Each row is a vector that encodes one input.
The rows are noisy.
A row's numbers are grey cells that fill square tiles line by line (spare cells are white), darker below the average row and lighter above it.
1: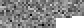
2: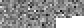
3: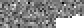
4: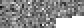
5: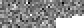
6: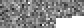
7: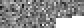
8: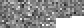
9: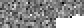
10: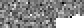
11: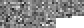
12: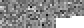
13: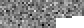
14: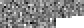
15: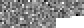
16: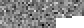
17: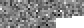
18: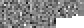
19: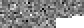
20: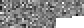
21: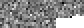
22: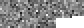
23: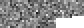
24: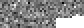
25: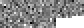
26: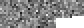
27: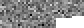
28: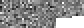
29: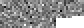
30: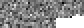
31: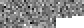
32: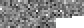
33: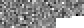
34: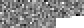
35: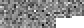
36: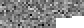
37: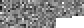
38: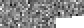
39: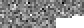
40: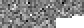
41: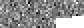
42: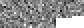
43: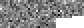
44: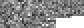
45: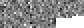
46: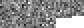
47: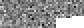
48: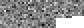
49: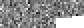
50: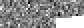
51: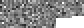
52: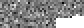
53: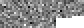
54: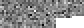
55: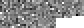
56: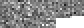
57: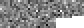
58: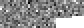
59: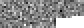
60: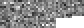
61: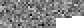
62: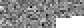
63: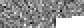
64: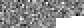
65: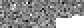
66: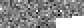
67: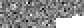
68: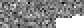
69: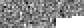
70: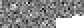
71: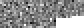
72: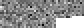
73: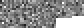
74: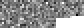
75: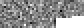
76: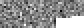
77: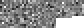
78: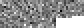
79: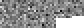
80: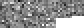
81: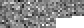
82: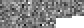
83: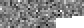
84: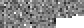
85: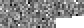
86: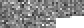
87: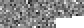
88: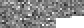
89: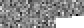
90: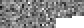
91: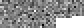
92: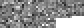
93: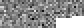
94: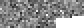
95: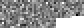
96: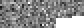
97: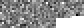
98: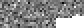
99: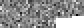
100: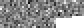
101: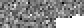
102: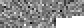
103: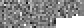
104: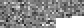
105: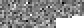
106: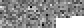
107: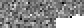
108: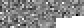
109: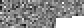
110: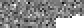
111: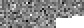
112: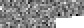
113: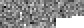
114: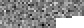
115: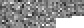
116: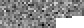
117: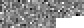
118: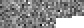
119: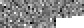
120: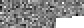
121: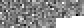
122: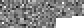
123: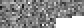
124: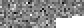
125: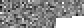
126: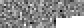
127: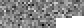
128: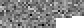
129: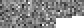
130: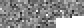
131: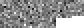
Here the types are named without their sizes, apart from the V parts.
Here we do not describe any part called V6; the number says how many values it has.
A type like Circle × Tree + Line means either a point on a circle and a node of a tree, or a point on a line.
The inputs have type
Bool × (Circle + Unit) × V6.
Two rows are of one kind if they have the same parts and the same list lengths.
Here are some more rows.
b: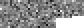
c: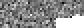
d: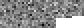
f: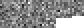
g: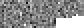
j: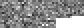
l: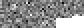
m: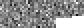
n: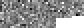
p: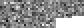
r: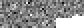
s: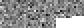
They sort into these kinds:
b, c, d, f, g
j, l, m, n, p, r, s

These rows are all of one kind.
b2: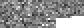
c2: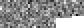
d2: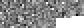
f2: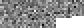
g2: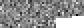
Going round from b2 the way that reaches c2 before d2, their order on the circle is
b2, g2, c2, d2, f2.
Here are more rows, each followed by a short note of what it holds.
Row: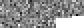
a point on a circle, a true/false value and a value of V6
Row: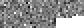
a true/false value and a value of V6
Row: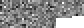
a true/false value and a value of V6
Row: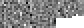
a true/false value and a value of V6
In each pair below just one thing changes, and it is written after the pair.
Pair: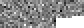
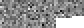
the value of V6
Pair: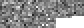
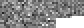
the true/false value
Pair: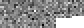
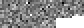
the value of V6
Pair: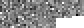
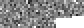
the value of V6
